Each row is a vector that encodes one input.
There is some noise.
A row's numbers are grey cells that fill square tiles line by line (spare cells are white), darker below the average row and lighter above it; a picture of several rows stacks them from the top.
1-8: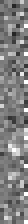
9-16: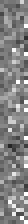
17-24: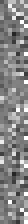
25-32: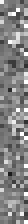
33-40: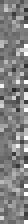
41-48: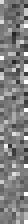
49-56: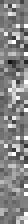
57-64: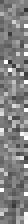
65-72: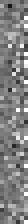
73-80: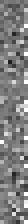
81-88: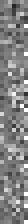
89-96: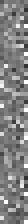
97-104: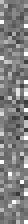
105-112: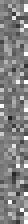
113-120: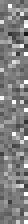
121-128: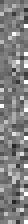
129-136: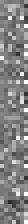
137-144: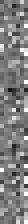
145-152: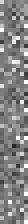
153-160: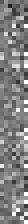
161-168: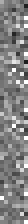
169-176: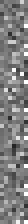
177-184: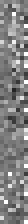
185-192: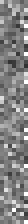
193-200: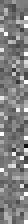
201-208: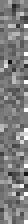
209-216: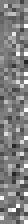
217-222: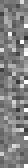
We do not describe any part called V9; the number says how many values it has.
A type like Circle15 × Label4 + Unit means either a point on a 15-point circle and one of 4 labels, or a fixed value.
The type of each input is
Line6 + (Line7 + V9) × V9.
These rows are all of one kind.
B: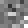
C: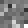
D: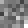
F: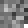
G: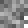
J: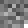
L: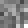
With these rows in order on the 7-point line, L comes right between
B and J.
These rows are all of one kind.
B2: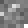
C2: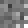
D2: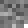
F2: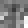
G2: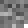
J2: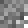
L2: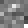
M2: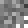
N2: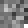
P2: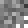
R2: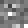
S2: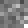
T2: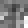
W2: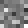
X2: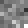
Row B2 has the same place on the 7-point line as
D2, G2, R2 and X2.
